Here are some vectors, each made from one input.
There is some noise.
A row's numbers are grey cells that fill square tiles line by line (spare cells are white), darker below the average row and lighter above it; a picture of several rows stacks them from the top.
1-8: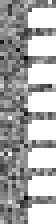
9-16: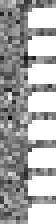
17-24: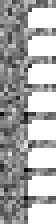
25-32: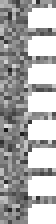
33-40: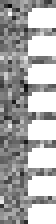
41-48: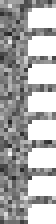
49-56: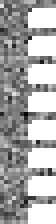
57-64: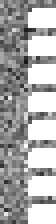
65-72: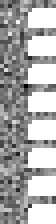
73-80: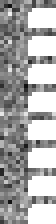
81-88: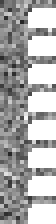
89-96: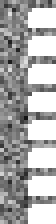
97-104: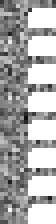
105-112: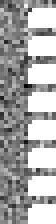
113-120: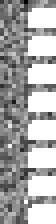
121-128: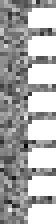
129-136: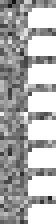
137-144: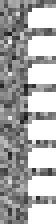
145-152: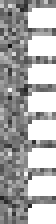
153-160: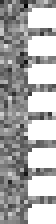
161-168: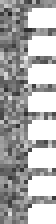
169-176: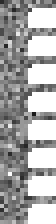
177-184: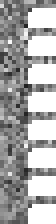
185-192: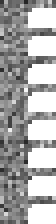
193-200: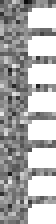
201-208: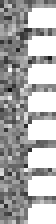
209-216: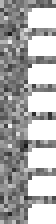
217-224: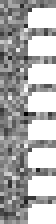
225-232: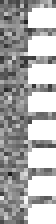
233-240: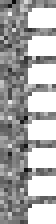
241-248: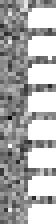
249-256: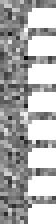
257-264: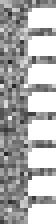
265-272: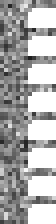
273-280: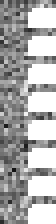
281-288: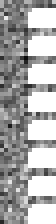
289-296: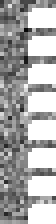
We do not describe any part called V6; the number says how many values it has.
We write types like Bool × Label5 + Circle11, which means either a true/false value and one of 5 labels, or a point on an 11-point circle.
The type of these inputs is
(Bool × Circle11 + Line4) × Line12 × V6.
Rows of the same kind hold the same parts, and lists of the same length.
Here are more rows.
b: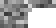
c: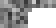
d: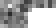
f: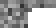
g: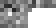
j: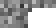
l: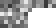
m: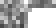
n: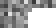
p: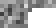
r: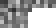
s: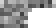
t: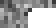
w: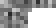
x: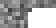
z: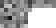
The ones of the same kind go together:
b, d, f, g, j, n, r, s, x
c, l, m, p, t, w, z

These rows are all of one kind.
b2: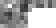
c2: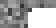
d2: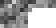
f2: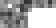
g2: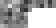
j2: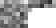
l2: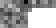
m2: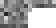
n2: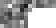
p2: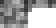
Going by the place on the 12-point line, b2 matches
g2 and p2.
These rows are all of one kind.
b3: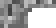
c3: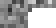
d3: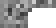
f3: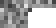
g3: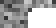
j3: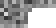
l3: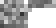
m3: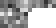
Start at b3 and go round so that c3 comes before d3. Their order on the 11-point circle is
b3, g3, m3, j3, f3, l3, c3, d3.
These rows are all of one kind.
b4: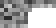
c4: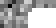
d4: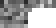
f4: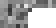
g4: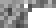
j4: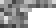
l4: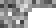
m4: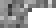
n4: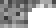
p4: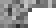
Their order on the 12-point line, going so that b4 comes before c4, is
g4, b4, l4, f4, p4, m4, d4, j4, c4, n4.
